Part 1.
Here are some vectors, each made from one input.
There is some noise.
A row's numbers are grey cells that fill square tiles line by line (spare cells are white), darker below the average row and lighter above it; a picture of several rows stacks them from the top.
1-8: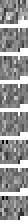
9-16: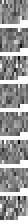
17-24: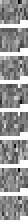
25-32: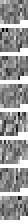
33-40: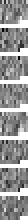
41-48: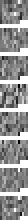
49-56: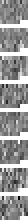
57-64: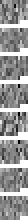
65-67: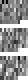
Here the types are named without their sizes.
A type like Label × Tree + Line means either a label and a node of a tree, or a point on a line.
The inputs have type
Bool × Bool × Bool × Tree.
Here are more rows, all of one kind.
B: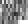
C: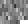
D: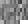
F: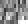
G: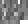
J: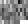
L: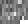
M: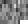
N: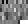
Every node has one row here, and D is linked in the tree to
C and J.
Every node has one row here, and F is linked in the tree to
B and C.
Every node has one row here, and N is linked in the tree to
M.
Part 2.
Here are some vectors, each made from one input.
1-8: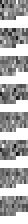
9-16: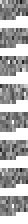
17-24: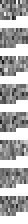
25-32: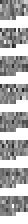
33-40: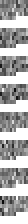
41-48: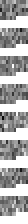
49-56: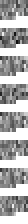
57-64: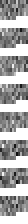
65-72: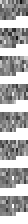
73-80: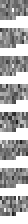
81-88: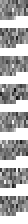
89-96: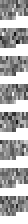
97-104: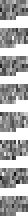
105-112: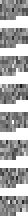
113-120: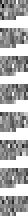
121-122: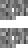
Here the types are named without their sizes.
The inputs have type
Bool × Bool × Bool + Label.
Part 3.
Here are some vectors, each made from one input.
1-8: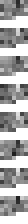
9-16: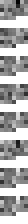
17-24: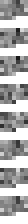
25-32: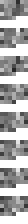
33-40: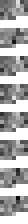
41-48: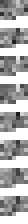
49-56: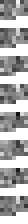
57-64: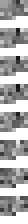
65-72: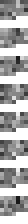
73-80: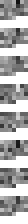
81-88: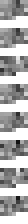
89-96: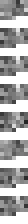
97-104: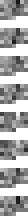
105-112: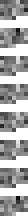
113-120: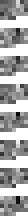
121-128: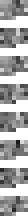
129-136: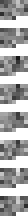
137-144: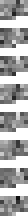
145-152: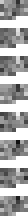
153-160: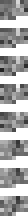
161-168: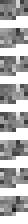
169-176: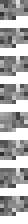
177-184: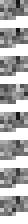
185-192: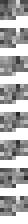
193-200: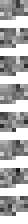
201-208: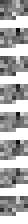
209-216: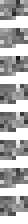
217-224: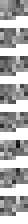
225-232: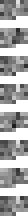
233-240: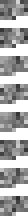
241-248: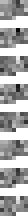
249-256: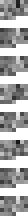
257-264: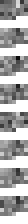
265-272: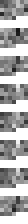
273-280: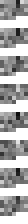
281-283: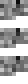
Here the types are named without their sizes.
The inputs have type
Bool × Label.
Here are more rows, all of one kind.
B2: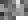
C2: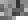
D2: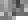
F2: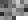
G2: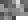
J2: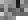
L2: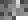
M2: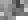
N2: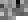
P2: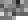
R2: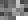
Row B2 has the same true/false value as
F2, G2, L2 and R2.
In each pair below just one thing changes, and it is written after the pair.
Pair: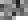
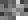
the true/false value
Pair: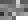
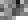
the true/false value
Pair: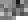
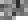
the label
